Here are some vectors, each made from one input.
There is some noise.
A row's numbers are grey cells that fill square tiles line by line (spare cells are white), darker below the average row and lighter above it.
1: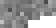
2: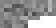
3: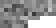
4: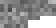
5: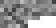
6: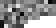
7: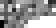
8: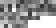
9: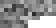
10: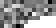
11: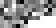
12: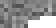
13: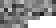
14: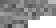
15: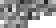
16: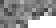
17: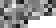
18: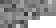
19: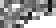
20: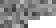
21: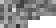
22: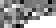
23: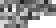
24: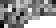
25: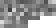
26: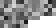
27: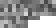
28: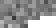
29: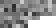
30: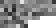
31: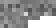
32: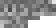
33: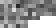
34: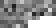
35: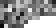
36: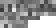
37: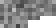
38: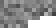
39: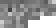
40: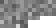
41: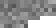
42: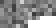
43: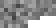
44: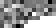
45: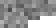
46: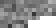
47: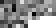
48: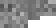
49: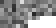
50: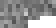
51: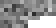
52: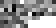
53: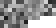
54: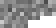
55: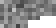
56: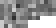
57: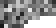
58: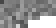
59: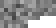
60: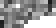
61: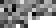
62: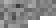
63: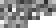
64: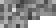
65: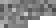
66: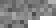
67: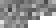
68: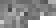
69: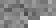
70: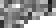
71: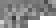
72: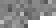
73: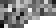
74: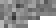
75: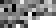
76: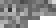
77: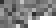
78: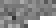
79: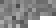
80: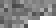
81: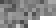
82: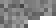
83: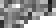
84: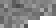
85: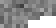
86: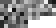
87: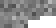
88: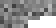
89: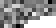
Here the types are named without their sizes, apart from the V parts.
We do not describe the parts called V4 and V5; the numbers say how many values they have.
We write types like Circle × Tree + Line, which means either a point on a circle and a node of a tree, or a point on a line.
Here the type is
Circle × (Circle + V5) + V4.
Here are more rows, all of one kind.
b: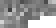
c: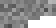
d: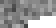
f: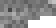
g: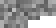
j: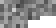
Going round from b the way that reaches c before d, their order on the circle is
b, f, c, j, g, d.
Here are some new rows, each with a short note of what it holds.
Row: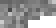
a point on a circle and a value of V5
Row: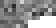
a point on each of two circles
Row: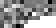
a value of V4
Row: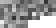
a point on each of two circles
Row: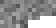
a point on each of two circles
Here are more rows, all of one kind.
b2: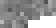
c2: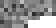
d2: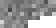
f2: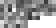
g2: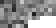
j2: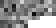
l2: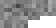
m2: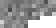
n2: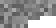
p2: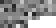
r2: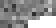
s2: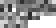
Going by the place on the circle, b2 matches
d2 and m2.
